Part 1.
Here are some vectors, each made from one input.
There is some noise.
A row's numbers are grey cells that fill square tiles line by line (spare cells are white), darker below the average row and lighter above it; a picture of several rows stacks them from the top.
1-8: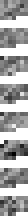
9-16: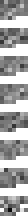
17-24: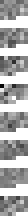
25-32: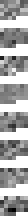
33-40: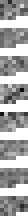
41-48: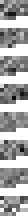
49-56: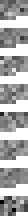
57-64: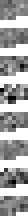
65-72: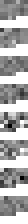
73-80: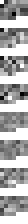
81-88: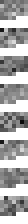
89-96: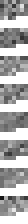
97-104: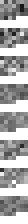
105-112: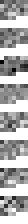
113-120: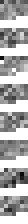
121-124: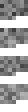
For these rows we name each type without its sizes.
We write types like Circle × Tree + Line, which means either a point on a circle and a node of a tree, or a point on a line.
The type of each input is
(Circle + Line) × (Tree + Unit).
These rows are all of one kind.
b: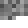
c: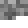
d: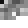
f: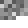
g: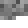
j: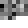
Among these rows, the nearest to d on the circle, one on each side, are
f and g.
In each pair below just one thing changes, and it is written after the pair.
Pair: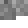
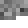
the place on the line
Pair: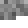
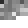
the place on the line
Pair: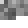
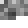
the place on the line
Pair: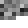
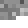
the node of the tree
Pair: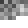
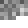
the place on the line
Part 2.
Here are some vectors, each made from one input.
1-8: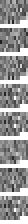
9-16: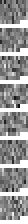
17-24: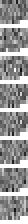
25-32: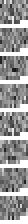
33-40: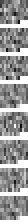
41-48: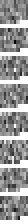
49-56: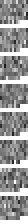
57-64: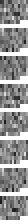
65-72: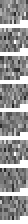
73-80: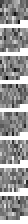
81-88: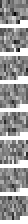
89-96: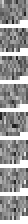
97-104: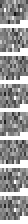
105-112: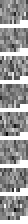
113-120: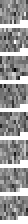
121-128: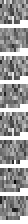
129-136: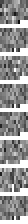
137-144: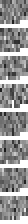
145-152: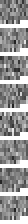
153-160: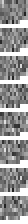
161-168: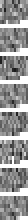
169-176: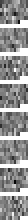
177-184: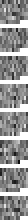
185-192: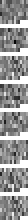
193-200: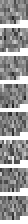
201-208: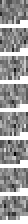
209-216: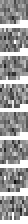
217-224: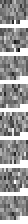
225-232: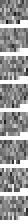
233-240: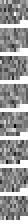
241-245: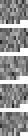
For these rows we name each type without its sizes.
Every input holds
a true/false value, together with either a label, or a point on a line.
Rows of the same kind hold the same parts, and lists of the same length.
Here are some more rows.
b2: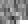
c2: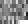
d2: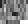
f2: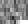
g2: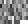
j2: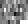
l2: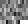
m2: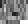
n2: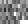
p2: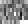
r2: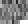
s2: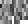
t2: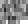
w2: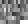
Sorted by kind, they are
b2, c2, f2, g2, n2, p2, s2, t2
d2, j2, l2, m2, r2, w2

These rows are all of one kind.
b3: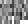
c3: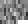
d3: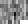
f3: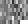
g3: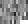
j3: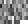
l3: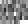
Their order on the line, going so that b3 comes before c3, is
j3, l3, b3, c3, g3, d3, f3.
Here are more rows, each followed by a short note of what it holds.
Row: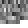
a label and a true/false value
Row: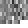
a point on a line and a true/false value
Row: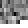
a label and a true/false value
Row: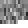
a point on a line and a true/false value
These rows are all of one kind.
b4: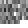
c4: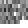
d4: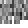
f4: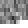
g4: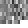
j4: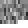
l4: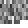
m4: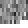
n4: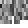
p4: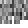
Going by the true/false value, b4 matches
c4, f4 and j4.
